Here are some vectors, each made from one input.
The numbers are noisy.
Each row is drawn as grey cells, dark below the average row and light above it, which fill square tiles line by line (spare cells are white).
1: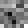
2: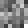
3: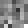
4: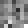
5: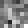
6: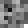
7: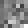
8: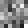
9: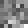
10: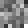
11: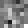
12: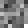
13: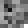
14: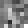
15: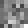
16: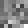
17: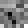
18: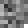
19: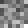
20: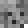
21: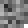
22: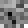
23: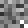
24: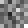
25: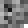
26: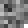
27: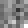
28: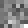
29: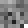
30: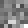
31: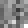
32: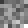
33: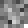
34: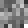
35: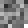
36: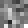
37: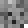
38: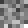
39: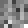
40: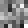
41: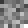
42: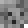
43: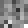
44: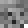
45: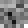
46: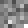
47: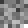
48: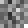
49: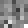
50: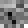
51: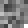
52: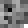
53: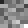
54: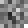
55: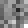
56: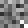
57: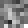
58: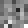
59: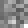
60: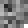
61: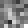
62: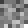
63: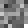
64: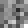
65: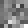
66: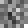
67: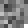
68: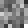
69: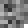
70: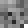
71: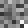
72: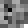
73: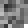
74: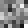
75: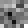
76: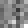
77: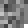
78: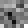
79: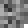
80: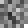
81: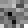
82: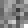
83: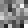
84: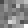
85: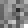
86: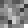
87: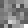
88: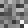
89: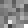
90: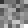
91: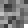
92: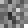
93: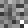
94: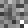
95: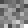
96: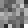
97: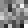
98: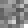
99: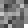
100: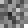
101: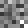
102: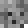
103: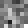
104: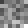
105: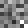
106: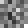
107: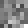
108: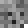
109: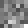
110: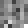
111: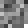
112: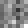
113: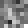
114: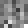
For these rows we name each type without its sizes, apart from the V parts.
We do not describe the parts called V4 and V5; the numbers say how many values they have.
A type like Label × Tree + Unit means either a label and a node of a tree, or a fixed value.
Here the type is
Bool × V5 + Line + V4.
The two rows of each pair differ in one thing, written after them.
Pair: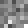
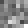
the value of V5
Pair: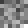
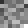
the true/false value
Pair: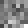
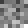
the value of V5
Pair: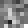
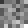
the value of V5
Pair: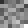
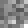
the value of V5
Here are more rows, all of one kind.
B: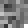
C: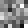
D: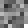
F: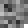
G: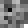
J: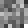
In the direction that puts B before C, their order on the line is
G, F, B, D, J, C.
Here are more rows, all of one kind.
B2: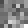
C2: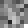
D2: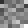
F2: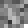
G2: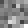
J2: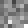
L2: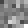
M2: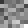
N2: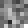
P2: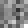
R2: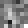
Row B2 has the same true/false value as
N2, P2 and R2.
